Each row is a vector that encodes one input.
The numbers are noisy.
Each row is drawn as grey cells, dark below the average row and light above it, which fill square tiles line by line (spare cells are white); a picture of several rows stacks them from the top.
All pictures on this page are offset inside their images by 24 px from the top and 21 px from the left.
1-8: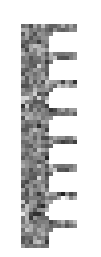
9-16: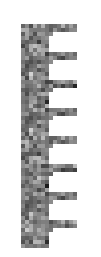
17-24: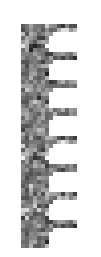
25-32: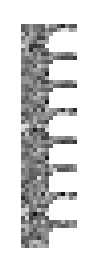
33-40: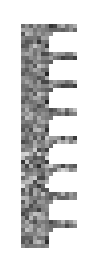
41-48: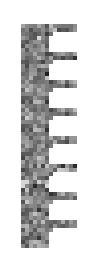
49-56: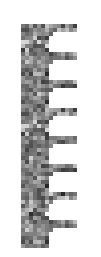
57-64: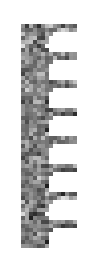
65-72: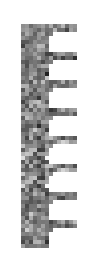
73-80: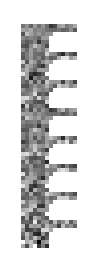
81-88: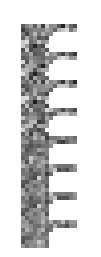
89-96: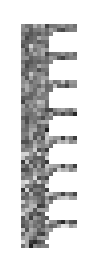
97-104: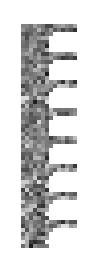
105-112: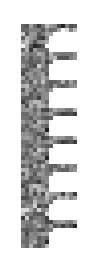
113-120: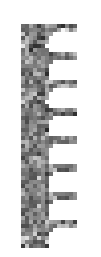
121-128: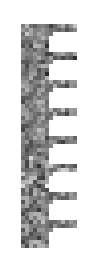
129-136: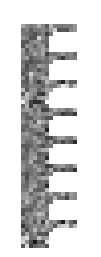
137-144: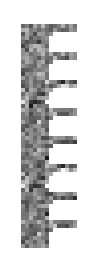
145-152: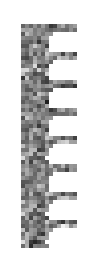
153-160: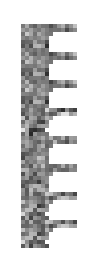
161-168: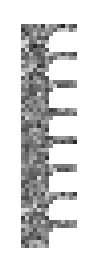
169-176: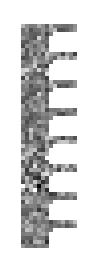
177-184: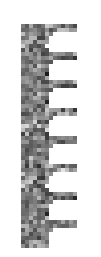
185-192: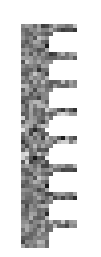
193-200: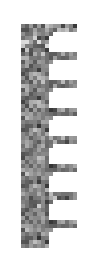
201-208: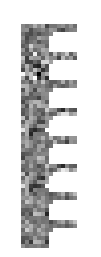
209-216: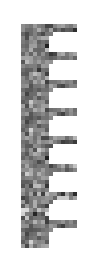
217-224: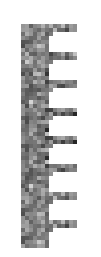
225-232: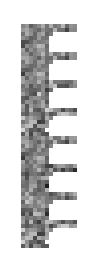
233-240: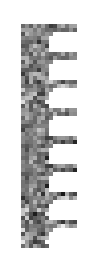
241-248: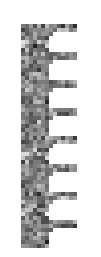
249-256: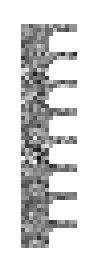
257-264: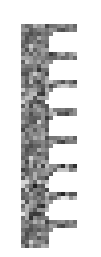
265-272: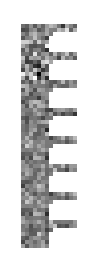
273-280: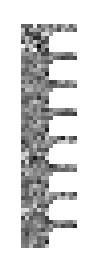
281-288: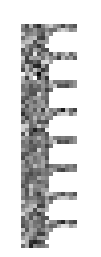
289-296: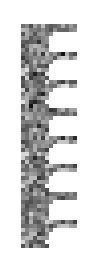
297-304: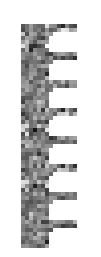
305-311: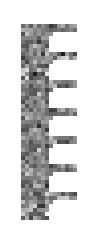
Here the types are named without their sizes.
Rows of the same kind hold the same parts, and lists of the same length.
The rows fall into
4 kinds.
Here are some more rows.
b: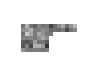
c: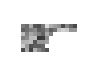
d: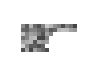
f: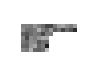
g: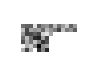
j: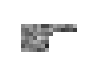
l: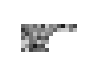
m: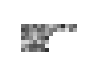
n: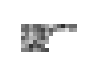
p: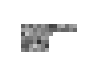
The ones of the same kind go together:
b, f, j, p
c, d, n
g
l, m

